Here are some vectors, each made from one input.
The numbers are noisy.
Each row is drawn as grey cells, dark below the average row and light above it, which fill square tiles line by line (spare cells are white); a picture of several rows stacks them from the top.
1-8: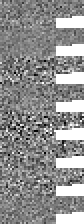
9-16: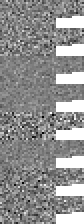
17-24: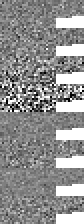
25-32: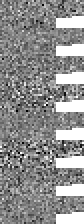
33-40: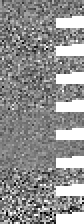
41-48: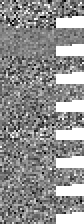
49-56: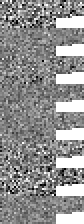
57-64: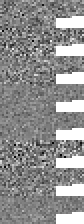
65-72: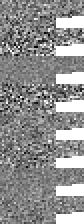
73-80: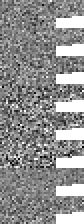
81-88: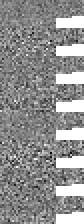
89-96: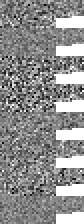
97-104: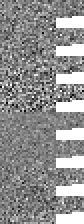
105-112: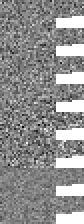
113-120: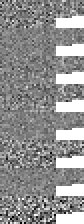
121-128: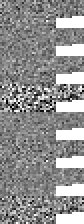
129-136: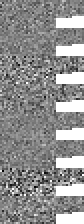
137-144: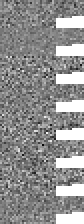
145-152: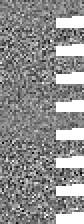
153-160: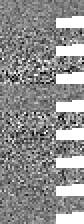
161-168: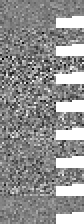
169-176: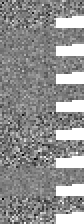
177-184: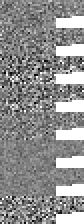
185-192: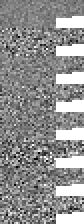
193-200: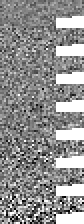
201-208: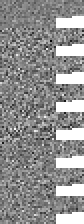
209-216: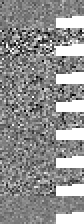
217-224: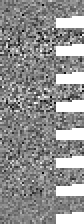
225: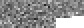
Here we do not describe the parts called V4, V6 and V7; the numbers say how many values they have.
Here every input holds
either a fixed value, or a node of an 8-node tree, a node of a 9-node tree, a value of V4 and a value of V6, or a true/false value and a value of V7.
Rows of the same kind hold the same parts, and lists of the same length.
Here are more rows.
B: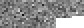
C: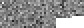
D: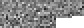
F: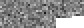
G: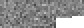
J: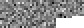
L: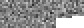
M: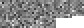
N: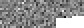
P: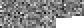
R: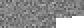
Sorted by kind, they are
B, C, F, P
D, G, L, M, R
J, N

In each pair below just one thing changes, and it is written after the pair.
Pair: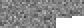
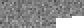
the value of V4
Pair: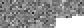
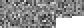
the value of V4
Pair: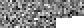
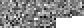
the value of V6
